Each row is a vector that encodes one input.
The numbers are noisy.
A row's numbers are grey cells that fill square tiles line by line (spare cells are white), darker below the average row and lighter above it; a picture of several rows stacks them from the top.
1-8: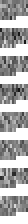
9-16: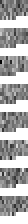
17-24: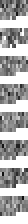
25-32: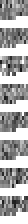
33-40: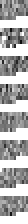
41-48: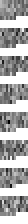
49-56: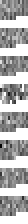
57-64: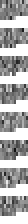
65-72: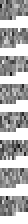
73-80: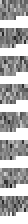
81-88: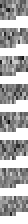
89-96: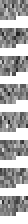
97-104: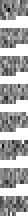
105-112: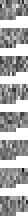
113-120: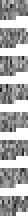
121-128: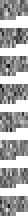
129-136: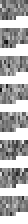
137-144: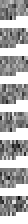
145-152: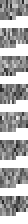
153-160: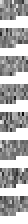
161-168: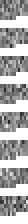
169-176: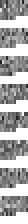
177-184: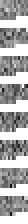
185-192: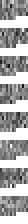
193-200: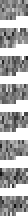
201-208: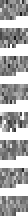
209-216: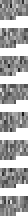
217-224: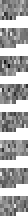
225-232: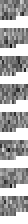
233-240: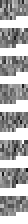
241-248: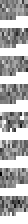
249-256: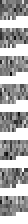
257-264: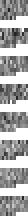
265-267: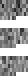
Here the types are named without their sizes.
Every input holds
a list of points on a line.
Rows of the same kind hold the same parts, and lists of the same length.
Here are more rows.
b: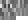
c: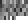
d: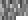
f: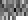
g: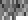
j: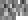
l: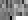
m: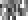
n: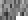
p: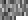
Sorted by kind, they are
b, d, j, p
c, f, g
l, n
m

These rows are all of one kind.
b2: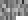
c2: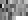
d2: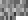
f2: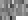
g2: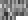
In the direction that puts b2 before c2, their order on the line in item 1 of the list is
d2, g2, b2, f2, c2.
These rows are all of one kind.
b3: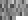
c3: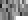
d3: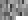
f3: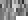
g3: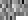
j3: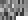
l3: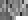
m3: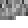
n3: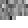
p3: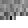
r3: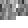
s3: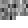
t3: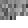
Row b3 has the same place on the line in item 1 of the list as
d3, l3 and n3.
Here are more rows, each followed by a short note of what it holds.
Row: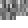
a list of two items
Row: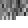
a list of one item
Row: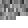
a list of two items
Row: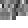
a list of one item
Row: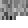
a list of three items
